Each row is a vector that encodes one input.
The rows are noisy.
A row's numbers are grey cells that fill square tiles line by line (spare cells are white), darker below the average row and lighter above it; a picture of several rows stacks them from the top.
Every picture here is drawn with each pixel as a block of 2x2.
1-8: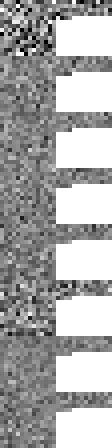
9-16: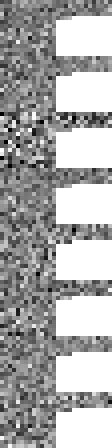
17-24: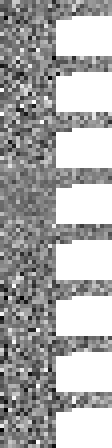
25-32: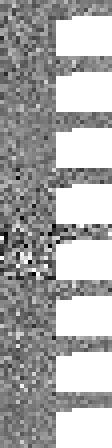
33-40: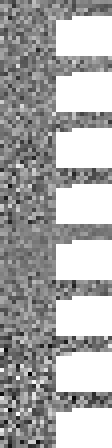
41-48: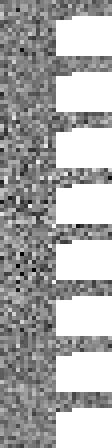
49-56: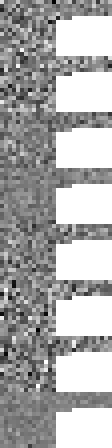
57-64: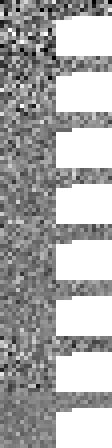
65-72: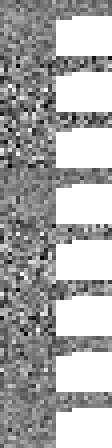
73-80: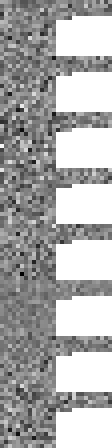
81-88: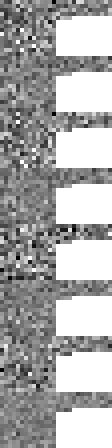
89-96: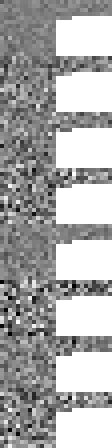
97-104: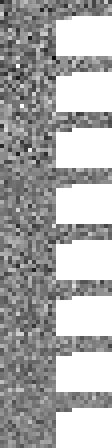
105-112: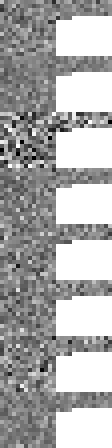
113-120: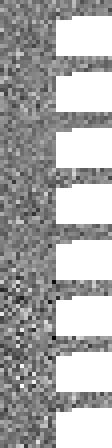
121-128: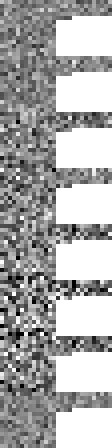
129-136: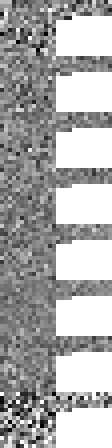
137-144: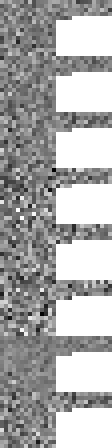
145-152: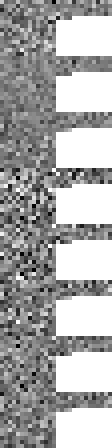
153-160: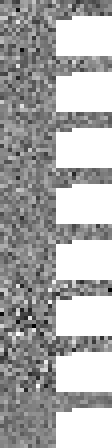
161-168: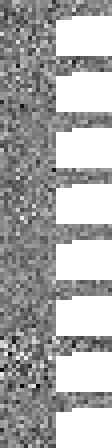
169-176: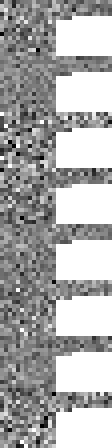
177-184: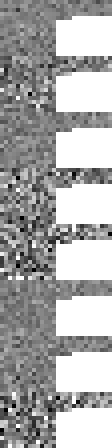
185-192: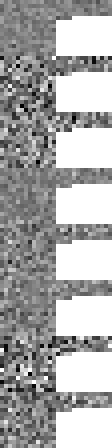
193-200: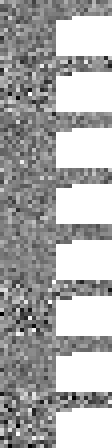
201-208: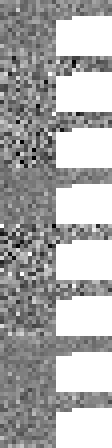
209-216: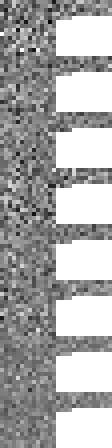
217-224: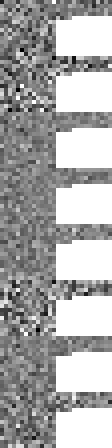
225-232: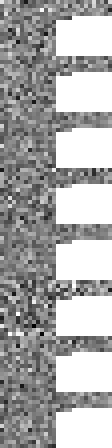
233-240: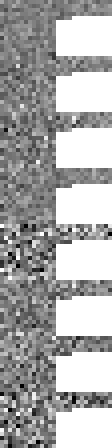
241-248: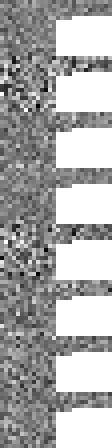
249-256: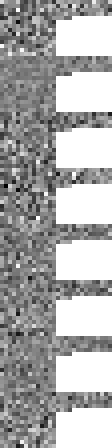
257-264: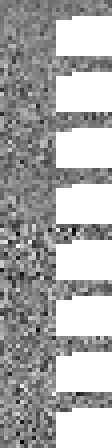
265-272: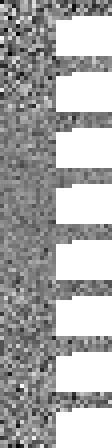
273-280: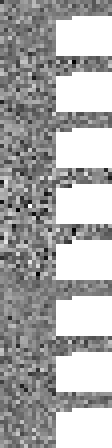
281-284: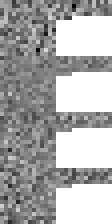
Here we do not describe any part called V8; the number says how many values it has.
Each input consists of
either a point on a 9-point circle, or a point on a 14-point circle, or a value of V8.
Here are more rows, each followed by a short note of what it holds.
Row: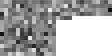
a point on a 14-point circle
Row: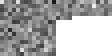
a point on a 9-point circle
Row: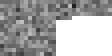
a point on a 9-point circle
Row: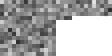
a point on a 9-point circle
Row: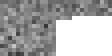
a value of V8
